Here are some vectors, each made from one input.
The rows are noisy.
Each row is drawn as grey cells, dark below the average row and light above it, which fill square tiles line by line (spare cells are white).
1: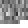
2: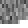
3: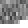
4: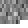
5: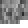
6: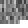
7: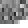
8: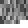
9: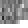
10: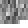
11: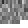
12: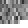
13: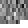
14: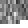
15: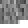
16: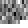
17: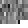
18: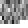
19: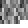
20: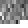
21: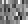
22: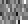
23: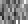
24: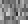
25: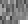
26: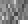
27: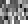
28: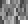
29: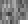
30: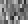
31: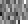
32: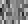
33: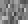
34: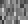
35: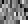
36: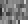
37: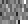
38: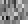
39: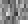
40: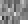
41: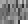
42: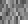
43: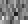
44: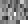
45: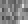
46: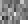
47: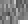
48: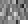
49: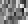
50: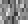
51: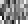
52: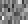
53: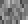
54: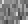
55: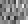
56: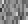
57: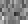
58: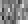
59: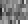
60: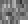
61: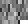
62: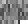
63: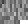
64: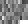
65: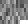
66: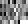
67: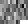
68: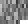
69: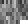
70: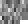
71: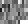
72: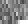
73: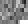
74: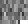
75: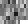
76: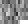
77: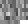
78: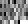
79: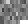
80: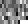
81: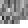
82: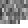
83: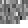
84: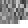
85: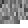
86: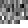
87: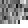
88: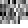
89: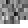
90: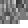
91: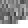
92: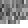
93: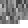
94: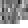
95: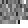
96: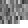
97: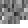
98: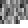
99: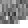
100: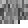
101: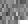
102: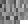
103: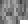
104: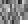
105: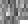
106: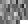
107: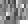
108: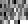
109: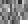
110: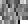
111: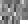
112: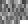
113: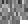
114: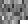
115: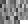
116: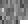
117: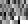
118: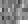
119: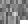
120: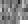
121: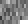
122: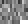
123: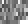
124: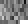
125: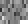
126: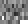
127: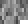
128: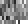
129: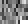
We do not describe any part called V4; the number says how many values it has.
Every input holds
a list of up to two items, each a true/false value and a value of V4.
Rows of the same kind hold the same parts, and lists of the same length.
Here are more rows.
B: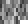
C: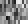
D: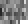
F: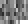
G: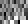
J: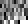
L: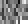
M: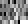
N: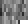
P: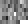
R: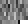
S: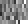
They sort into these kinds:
B, D, F, N, R
C, L, P, S
G, J, M

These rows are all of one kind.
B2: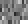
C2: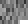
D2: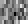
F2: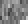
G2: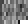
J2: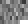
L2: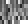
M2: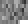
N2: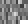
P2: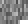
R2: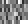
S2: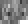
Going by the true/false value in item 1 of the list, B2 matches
D2 and G2.
